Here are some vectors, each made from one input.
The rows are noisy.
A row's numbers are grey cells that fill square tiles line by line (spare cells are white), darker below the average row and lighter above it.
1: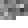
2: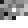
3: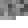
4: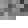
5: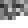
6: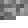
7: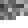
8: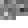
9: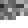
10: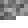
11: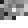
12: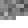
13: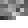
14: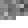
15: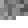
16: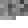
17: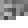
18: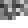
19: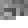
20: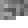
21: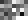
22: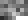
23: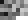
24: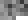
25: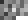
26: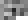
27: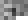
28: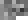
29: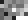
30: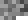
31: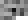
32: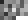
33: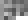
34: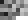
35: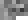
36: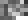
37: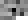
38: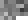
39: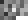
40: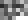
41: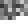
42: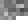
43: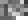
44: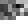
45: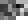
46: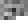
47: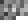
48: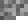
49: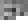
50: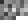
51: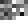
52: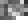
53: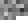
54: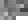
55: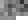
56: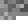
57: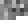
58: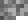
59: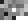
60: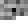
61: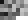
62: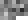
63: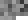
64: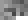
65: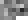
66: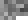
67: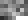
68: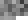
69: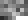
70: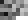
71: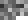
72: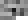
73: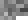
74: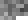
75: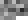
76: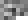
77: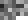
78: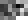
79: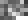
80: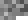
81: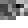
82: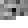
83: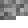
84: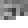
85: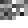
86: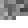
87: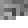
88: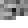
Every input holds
either a node of a 9-node tree, or a list of up to two points on a 4-point line.
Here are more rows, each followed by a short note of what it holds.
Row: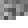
a list of one item
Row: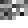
the empty list
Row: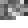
a node of a 9-node tree
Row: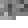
a list of two items
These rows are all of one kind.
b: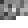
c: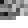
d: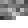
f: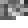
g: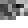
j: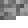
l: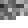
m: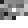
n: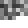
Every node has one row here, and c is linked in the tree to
b.
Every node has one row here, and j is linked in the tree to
b, d and l.
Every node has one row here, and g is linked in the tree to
l.
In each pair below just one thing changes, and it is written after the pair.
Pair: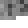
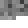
the place on the 4-point line in item 2 of the list
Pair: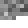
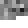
the place on the 4-point line in item 1 of the list
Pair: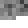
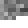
the place on the 4-point line in item 1 of the list
